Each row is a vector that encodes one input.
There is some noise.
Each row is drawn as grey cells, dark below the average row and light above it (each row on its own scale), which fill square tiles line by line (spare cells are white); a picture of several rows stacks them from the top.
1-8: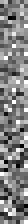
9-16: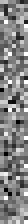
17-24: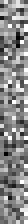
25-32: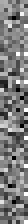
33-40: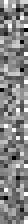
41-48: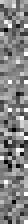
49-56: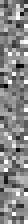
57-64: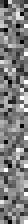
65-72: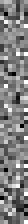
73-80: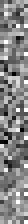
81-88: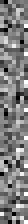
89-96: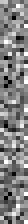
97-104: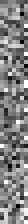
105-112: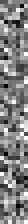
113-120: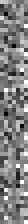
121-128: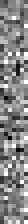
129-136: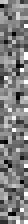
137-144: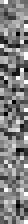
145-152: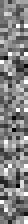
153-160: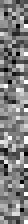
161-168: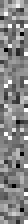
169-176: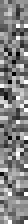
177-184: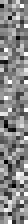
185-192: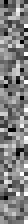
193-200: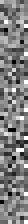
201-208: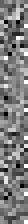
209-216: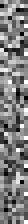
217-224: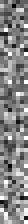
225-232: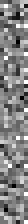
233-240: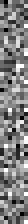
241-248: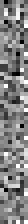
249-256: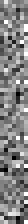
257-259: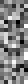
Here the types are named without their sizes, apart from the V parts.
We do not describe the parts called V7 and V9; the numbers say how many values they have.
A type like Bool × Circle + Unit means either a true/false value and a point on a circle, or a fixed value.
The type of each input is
Label × (Tree + Unit) + V7 × V9.
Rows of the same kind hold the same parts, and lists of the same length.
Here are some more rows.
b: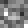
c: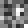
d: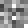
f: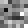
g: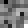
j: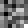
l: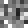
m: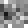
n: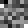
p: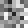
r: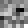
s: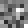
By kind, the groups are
b, c, g, j, n, s
d, m
f, l, p, r

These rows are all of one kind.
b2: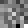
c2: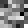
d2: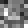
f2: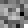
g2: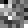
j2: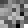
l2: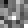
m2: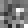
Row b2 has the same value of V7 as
f2 and j2.
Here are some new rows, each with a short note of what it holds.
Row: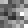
a label and a node of a tree
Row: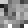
a label and a node of a tree
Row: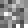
a label and a node of a tree
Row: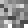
a label and a node of a tree
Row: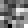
a value of V7 and a value of V9
